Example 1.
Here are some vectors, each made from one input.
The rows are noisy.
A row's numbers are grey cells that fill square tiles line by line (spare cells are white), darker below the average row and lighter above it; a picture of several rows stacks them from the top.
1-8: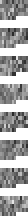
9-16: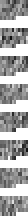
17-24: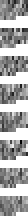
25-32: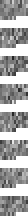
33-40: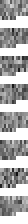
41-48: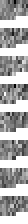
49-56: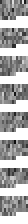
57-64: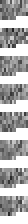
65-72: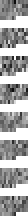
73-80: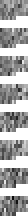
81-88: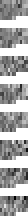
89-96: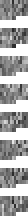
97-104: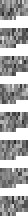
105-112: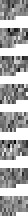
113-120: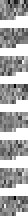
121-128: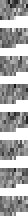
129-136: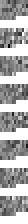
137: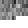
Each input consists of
either a node of a 7-node tree, or a list of up to two points on a 4-point line.
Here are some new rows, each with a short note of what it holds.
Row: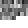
the empty list
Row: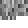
a node of a 7-node tree
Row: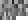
a list of two items
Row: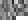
a list of two items
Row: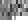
a node of a 7-node tree
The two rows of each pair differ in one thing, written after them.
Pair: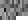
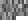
the place on the 4-point line in item 2 of the list
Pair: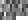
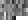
the place on the 4-point line in item 2 of the list
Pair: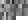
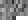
the place on the 4-point line in item 2 of the list
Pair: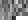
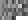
the place on the 4-point line in item 2 of the list
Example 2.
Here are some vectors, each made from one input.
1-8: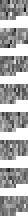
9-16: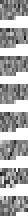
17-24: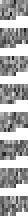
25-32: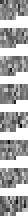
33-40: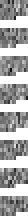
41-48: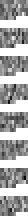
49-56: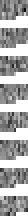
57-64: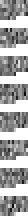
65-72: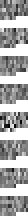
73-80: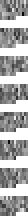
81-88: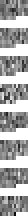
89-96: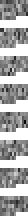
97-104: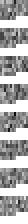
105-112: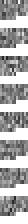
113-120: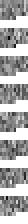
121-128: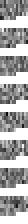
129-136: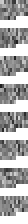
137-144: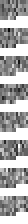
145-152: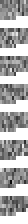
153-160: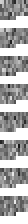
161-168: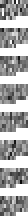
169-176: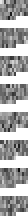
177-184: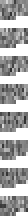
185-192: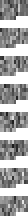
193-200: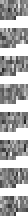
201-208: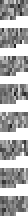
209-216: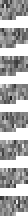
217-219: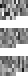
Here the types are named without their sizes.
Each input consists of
a list of points on a line.
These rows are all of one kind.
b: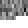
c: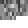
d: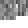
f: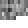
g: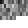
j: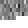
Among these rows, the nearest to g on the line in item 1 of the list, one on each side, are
c and f.
